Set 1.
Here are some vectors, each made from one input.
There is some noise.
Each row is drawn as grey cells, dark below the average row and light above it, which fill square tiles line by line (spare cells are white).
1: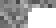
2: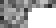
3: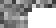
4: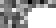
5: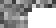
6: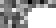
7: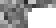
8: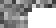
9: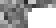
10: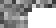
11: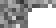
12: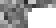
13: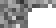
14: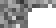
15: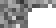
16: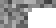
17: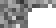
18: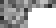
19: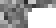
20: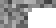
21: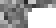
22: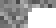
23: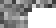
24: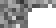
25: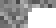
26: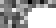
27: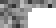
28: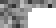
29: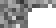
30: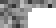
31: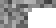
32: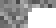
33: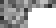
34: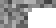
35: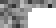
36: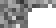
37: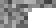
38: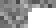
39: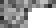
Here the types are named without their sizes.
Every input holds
a node of a tree.
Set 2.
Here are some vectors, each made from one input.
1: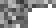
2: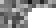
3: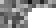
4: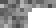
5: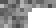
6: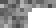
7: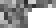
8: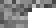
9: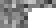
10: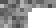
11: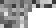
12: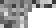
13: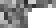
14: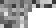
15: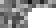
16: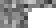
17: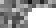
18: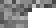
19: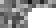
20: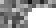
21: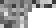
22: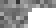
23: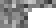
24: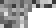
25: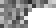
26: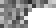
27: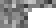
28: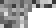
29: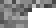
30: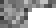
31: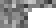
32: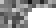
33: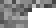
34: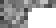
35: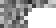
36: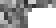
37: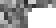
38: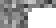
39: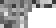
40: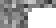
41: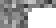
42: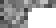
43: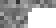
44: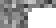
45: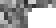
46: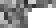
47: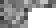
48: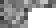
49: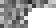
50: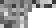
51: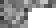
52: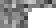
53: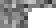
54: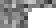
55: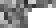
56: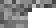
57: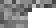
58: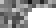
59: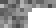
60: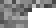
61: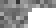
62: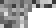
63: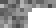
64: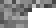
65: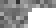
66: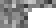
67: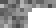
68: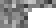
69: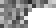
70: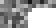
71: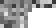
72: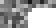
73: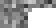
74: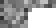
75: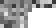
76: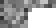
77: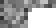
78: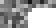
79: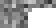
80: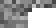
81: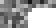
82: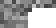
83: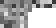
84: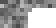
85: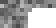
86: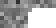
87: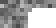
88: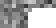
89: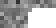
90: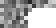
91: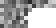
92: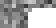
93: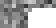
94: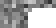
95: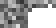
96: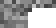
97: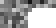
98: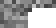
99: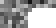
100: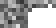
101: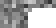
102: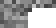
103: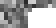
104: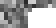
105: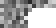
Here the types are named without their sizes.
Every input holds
a node of a tree.
